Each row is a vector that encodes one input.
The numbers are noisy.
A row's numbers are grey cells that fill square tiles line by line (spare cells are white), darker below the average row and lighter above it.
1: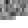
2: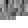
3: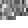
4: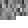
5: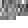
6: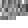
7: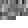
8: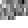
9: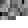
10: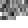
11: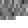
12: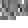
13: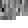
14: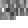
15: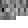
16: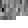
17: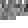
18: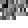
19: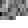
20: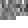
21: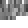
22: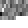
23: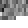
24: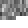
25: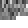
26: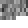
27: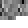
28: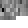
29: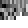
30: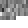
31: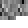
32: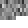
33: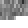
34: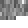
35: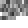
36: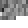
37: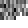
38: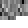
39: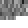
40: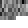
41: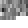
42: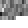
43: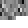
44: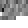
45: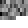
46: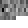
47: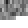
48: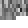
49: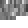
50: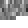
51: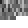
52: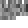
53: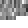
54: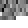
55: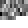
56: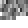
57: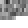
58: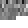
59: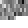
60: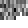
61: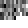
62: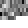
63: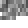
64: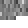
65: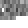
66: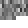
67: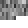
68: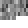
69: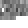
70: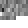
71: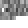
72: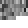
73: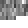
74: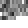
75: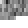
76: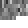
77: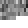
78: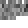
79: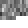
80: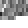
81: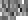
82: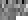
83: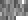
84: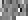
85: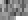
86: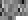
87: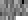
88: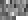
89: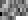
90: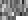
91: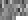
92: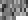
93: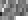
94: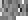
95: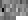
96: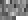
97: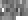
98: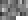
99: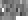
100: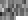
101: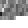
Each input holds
either a fixed value, or four true/false values.
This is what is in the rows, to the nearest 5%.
About 5% of them hold a fixed value. The rest hold four true/false values.
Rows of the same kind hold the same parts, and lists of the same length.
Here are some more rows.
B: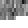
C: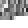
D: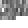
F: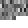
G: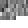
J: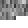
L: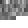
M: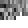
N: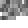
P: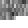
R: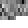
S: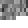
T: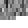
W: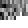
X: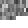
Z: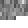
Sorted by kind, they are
B, C, D, F, G, J, L, N, P, R, S, T, X, Z
M, W

